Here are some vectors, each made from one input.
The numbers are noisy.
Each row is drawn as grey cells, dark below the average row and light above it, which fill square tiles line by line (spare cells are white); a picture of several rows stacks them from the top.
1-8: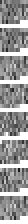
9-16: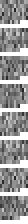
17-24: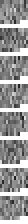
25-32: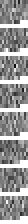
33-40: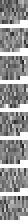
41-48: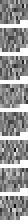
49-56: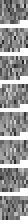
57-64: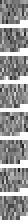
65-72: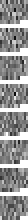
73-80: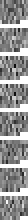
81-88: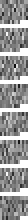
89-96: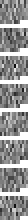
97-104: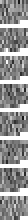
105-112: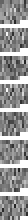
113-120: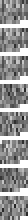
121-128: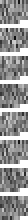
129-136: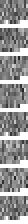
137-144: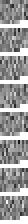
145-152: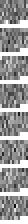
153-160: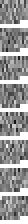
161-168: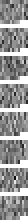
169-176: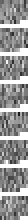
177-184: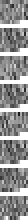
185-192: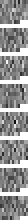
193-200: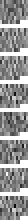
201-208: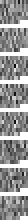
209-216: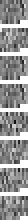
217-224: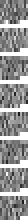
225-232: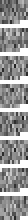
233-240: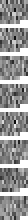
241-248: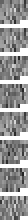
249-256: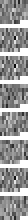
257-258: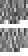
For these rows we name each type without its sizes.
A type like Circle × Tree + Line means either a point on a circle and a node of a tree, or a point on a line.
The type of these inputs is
Circle.
